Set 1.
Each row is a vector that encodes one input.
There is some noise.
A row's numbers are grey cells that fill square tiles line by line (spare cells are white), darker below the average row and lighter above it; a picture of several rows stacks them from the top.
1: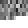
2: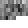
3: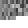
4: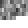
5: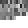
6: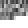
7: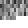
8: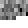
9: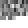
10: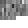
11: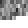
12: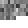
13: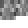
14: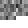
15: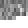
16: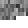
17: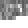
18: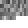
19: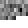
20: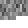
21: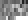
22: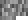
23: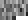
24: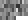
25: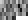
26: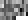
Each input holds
a point on a 5-point line.
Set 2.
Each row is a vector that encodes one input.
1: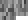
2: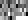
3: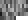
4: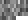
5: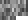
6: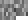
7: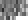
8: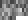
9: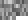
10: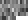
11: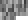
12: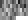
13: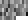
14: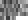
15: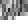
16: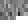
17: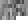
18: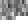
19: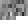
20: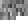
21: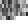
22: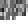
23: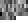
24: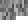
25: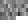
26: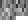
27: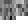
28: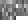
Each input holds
a point on a 7-point line.
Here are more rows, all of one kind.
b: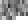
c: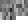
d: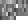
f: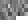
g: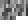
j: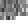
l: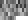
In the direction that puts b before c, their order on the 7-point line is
j, b, d, f, g, c, l.
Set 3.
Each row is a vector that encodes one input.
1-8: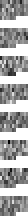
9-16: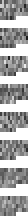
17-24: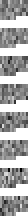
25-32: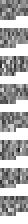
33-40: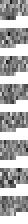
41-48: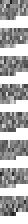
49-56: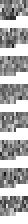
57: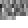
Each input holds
one of 7 labels.
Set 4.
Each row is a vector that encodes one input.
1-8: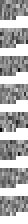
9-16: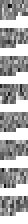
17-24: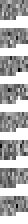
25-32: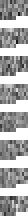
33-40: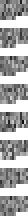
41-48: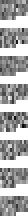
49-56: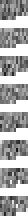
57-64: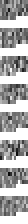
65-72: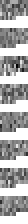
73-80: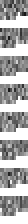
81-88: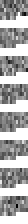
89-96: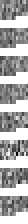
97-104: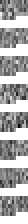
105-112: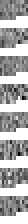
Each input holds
a point on a 13-point line.
